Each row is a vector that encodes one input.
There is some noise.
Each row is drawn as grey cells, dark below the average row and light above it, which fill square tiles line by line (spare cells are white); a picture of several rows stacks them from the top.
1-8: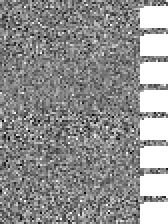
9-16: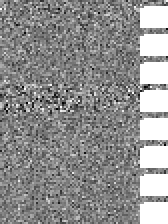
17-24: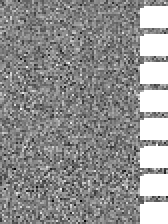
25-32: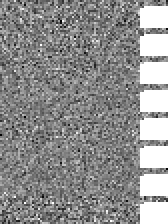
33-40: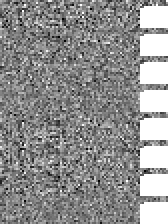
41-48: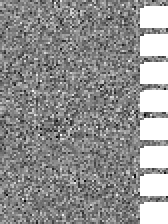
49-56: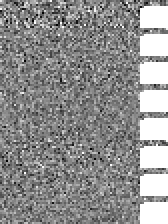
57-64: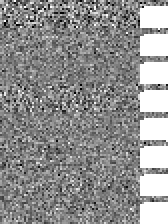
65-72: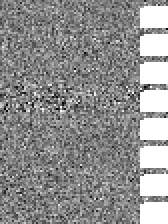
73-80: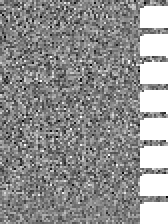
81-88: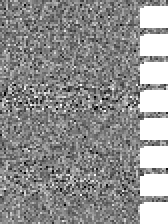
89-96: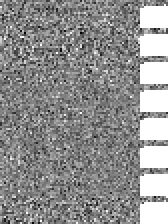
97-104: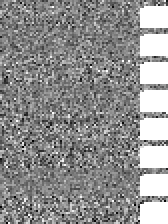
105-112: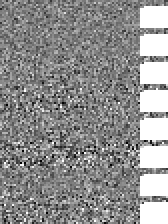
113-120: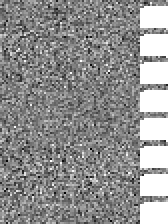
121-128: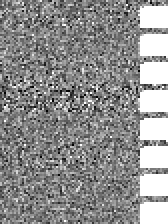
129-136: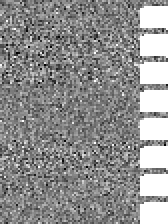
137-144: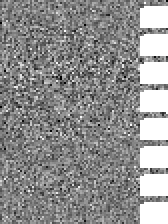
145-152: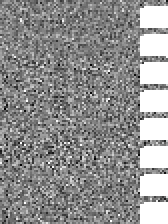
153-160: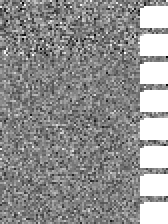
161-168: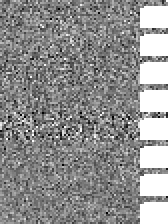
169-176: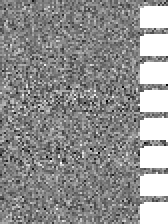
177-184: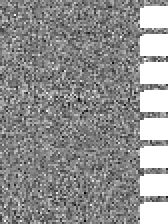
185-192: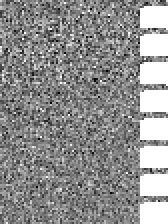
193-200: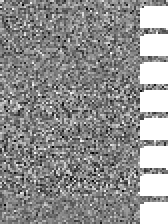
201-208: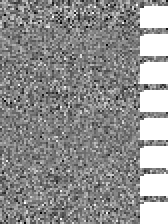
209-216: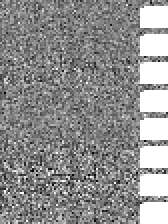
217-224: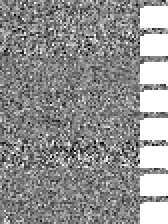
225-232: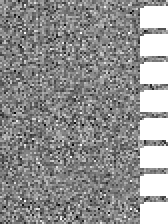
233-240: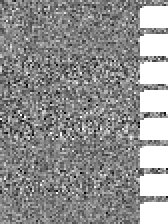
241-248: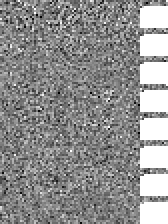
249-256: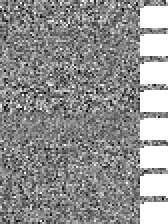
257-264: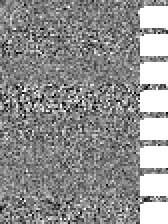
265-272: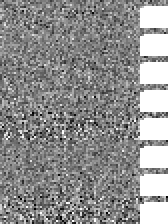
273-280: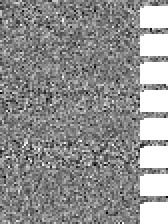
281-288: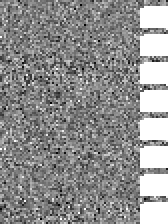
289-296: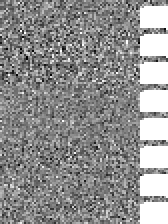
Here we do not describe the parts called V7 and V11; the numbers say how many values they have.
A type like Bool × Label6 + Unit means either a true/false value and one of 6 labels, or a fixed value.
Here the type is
(Bool × Line5 × V7 + Line9) × V11.
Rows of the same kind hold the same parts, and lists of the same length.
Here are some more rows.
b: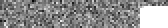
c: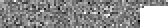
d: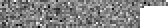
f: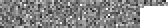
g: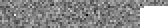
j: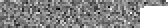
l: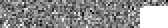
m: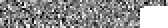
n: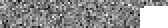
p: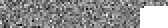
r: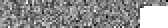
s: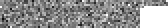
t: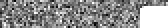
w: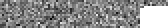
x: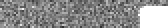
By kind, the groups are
b, g, l, r, t, x
c, d, f, j, m, n, p, s, w

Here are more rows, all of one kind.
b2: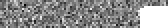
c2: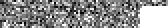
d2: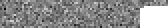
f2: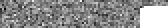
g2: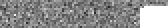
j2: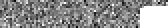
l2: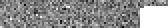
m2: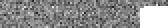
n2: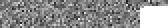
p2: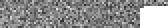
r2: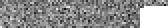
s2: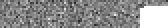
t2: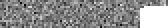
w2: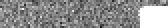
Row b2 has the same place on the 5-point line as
g2, j2, s2 and t2.
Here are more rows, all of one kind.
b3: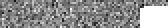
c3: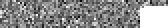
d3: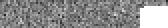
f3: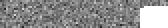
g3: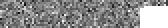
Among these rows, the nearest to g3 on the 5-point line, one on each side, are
c3 and d3.
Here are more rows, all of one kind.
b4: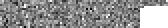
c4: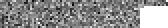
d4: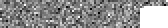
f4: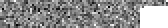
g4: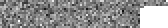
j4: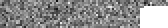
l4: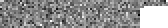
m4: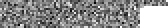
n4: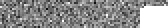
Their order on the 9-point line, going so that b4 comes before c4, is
m4, j4, b4, n4, g4, l4, c4, d4, f4.
